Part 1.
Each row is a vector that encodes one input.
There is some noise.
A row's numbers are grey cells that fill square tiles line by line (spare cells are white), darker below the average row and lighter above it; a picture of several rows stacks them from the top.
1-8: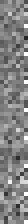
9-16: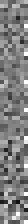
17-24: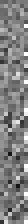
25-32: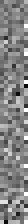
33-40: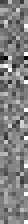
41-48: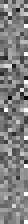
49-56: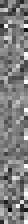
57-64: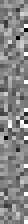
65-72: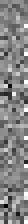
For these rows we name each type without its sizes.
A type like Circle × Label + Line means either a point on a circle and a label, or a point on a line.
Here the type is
Bool × Circle + Unit.
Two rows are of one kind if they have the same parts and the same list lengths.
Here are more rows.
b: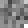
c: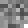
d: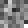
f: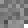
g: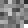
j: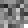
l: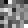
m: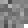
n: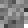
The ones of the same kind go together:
b, c, f, j, l, m, n
d, g

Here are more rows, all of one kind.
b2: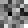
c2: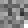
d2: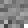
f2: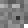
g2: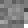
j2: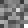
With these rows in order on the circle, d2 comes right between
f2 and j2.
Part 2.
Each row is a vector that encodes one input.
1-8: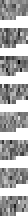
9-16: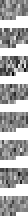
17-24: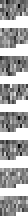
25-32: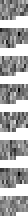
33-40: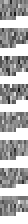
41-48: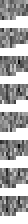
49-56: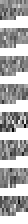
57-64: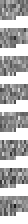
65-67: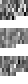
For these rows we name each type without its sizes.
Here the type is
List(Circle).
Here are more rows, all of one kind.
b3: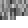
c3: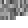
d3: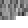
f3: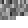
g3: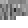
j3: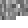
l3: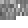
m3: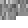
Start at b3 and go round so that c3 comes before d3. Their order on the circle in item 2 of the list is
b3, f3, g3, c3, m3, j3, l3, d3.
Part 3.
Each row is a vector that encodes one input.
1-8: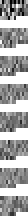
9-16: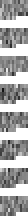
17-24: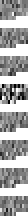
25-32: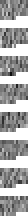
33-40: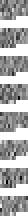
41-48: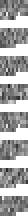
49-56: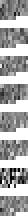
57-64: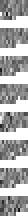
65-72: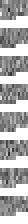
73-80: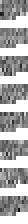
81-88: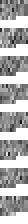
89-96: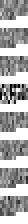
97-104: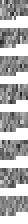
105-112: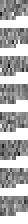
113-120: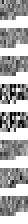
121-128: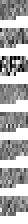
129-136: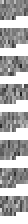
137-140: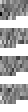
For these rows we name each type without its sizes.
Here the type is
Bool × Tree + Unit.
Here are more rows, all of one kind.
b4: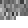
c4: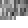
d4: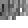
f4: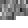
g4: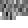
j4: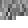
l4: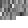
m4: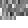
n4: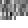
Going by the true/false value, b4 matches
c4, m4 and n4.
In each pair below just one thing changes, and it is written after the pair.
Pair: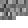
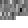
the node of the tree
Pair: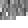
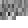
the true/false value
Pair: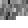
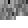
the true/false value
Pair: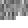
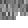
the node of the tree
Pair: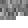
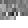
the true/false value
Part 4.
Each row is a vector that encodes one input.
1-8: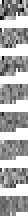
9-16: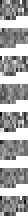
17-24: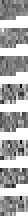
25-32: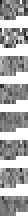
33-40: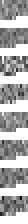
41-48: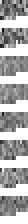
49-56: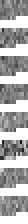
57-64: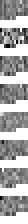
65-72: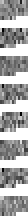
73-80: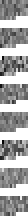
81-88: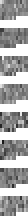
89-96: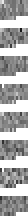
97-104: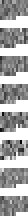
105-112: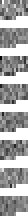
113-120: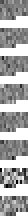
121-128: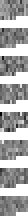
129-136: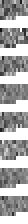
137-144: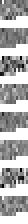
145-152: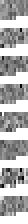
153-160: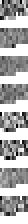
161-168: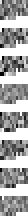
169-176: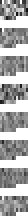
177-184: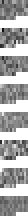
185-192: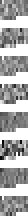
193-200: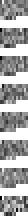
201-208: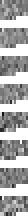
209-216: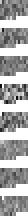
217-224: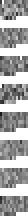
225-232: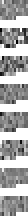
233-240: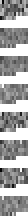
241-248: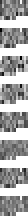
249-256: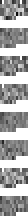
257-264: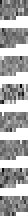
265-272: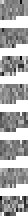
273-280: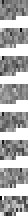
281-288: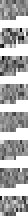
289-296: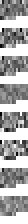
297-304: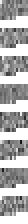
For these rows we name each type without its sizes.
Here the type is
Bool × Circle.
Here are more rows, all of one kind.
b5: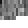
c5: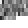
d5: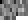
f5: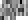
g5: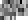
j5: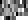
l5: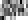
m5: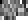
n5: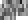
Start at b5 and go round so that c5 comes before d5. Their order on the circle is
b5, l5, c5, n5, m5, f5, d5, j5, g5.
